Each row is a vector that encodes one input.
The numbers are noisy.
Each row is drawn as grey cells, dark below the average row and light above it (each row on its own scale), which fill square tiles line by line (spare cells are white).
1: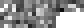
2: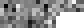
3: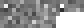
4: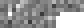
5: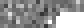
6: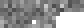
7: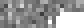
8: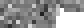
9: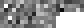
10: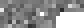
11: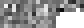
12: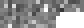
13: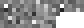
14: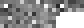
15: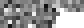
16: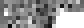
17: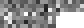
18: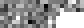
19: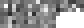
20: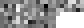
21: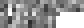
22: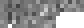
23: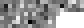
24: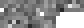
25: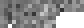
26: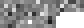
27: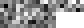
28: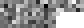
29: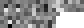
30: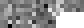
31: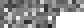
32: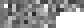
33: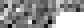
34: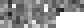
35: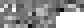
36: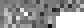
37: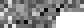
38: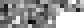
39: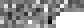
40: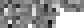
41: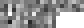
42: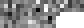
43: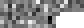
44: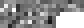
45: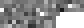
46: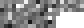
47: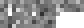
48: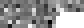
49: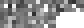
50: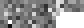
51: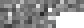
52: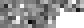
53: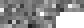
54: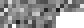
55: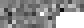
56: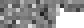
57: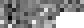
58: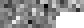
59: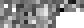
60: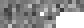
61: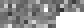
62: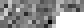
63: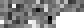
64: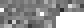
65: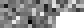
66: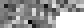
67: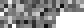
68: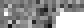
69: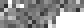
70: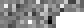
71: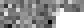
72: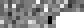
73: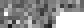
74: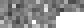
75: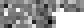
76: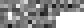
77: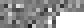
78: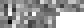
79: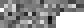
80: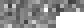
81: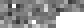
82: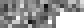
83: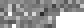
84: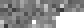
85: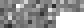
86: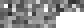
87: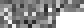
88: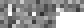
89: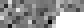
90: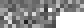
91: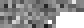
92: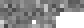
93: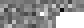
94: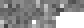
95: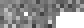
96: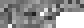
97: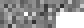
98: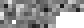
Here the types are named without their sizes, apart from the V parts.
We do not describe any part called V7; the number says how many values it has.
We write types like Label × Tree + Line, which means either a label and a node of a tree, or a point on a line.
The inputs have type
Label × (Line + V7).
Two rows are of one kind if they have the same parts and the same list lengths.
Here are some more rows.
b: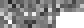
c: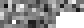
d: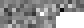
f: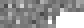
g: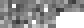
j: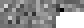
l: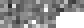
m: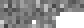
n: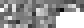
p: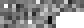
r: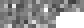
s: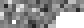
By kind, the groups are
b, c, f, s
d, g, j, l, m, n, p, r

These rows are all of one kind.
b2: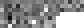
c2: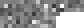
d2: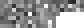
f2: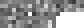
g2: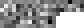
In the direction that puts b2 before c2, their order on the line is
b2, c2, f2, d2, g2.
